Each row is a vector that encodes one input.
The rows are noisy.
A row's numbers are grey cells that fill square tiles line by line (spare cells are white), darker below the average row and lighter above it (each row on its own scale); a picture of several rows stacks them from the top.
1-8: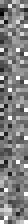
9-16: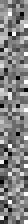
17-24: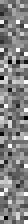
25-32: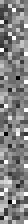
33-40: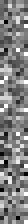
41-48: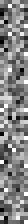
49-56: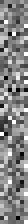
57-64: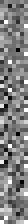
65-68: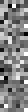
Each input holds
either one of 8 labels, or three true/false values.
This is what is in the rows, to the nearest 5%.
About 45% of them hold one of 8 labels. The rest hold three true/false values.
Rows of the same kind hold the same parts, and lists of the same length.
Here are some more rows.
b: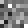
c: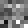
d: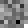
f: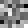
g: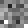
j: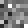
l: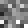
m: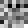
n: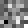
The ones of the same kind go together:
b, c, j, l, n
d, f, g, m

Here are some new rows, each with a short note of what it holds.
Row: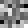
three true/false values
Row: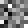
one of 8 labels
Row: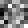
one of 8 labels
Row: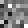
one of 8 labels
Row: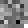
three true/false values
